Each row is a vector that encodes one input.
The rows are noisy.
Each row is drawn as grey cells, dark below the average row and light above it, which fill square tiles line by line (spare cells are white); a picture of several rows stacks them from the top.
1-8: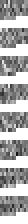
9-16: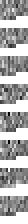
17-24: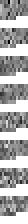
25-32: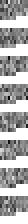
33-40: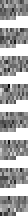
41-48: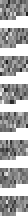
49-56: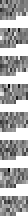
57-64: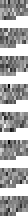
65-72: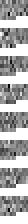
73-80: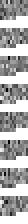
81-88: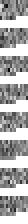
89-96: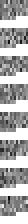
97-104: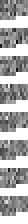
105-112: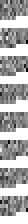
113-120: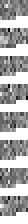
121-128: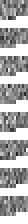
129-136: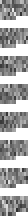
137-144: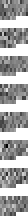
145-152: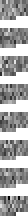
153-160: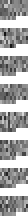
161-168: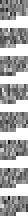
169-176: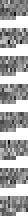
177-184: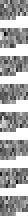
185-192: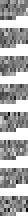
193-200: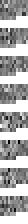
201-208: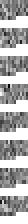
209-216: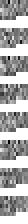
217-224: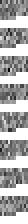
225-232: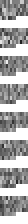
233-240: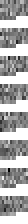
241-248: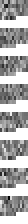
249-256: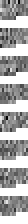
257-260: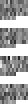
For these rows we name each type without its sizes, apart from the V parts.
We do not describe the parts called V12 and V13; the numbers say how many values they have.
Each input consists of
a true/false value, a value of V12 and a value of V13, together with either a fixed value, or a node of a tree.
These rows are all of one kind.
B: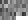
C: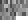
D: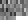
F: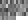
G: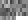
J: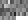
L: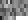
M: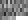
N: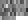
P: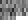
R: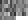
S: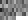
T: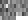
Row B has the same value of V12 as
C, F and S.
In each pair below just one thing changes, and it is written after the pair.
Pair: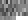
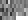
the value of V13
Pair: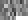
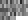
the value of V13
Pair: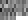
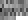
the true/false value
